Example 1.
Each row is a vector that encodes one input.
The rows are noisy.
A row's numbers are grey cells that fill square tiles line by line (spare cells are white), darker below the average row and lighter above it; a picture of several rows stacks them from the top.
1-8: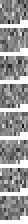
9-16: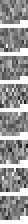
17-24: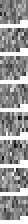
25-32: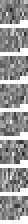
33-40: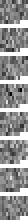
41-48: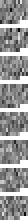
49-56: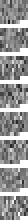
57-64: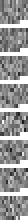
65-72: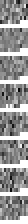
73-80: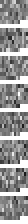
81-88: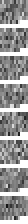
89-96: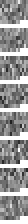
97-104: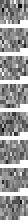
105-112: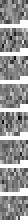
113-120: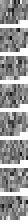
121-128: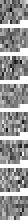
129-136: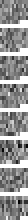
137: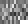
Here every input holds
one of 8 labels, together with either a point on an 8-point line, or a node of a 9-node tree.
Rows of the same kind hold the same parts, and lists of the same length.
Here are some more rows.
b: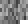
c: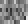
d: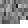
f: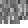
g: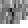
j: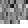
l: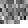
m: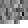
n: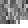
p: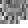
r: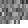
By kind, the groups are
b, c, g, l, p
d, f, j, m, n, r

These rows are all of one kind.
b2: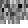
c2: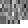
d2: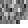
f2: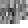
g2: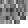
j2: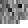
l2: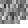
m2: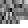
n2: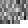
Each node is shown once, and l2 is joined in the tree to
g2 and n2.
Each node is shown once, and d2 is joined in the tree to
c2 and g2.
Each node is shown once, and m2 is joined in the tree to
f2.
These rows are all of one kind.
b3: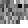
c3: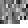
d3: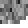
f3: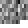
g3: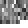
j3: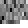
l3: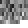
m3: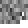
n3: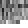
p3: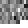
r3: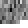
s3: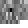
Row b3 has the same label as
g3 and s3.
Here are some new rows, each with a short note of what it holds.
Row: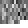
one of 8 labels and a node of a 9-node tree
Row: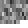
one of 8 labels and a point on an 8-point line
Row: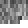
one of 8 labels and a point on an 8-point line
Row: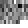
one of 8 labels and a node of a 9-node tree
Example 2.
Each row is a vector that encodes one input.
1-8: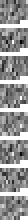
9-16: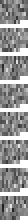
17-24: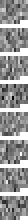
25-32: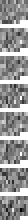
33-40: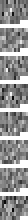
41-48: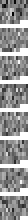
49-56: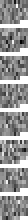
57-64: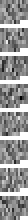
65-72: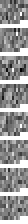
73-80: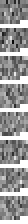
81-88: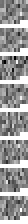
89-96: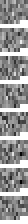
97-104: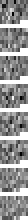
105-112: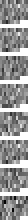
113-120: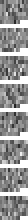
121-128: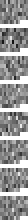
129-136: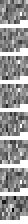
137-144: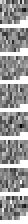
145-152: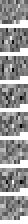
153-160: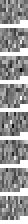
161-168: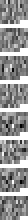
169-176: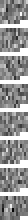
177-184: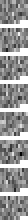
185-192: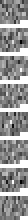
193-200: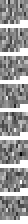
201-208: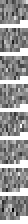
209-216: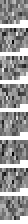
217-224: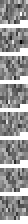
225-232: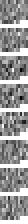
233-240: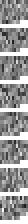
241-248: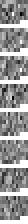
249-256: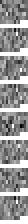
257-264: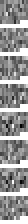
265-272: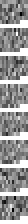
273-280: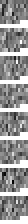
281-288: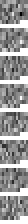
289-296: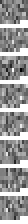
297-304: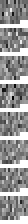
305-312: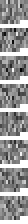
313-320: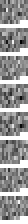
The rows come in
4 kinds.
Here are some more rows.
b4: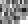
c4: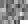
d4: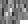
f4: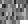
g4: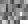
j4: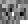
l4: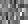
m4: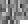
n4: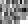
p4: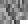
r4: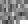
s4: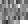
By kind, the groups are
b4, n4
c4, g4, p4
d4, f4, l4
j4, m4, r4, s4

